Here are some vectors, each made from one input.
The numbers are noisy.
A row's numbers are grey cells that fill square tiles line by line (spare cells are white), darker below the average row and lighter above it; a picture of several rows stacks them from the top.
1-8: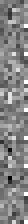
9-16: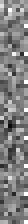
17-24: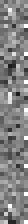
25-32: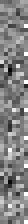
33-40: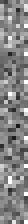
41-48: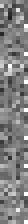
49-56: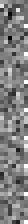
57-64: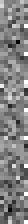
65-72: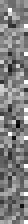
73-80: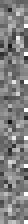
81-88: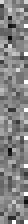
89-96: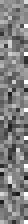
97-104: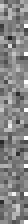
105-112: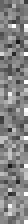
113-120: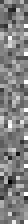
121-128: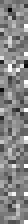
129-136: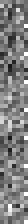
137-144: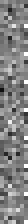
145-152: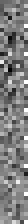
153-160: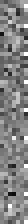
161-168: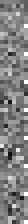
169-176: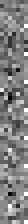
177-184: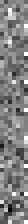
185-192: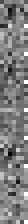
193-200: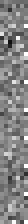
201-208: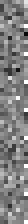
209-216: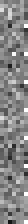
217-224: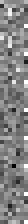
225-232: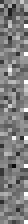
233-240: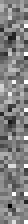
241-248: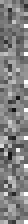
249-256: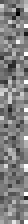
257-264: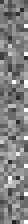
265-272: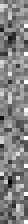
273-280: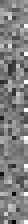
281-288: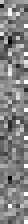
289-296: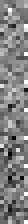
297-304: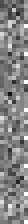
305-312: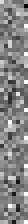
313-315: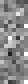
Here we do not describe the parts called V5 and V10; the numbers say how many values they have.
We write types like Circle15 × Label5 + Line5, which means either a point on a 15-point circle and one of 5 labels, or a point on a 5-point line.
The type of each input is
Circle8 + (Label9 + Label11 × V5) × V10.
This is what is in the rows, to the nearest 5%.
About 15% of them hold a point on an 8-point circle. The rest hold a value of V10, together with either one of 9 labels, or one of 11 labels and a value of V5.
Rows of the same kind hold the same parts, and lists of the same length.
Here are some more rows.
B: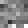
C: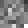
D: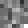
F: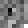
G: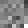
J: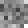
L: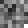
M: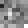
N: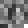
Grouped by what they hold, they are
B, C, G, J, M
D, F
L, N

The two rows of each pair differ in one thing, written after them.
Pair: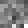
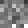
the label
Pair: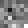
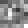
the value of V10
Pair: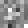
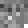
the value of V10
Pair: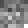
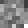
the value of V10
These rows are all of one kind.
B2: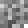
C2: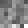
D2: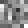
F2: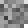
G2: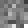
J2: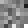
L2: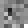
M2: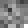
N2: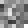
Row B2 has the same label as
J2 and N2.
